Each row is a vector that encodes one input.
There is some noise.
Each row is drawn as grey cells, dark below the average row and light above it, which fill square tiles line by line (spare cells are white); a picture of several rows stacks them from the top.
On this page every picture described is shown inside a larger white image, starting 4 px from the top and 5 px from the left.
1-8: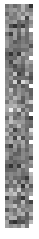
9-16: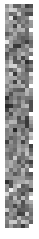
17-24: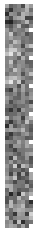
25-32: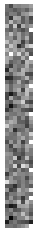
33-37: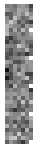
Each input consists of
either a point on a 4-point line, or three true/false values.
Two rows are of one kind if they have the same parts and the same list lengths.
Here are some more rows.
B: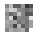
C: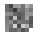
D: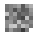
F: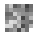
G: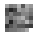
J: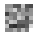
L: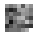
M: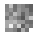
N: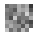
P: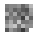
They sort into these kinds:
B, C, D, F, J, M, N, P
G, L

